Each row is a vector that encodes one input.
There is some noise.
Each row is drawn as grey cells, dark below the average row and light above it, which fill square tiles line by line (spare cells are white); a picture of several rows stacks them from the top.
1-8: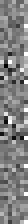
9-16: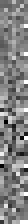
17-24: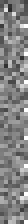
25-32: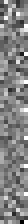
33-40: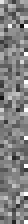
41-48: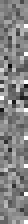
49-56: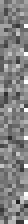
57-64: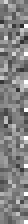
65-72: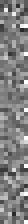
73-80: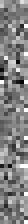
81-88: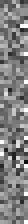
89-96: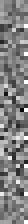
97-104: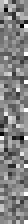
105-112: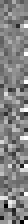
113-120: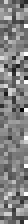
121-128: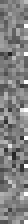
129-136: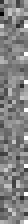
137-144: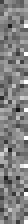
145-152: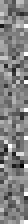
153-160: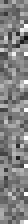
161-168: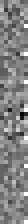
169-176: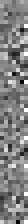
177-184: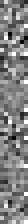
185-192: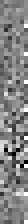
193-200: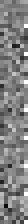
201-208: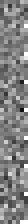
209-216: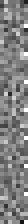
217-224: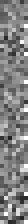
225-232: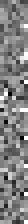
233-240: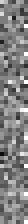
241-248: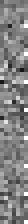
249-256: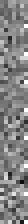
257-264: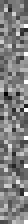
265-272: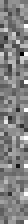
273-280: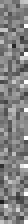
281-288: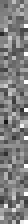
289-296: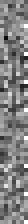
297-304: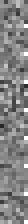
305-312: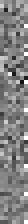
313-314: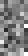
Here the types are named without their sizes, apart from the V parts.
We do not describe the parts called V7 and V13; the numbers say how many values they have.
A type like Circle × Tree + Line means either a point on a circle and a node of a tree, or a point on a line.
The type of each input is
Bool × (Line + V13) + V7.
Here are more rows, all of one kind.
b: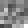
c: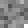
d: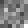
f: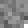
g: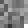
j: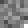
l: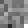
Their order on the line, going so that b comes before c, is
j, d, f, b, c, g, l.
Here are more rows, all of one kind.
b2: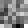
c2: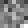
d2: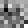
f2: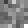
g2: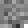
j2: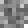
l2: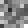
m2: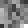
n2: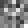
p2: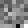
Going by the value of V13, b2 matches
g2, j2, l2 and p2.
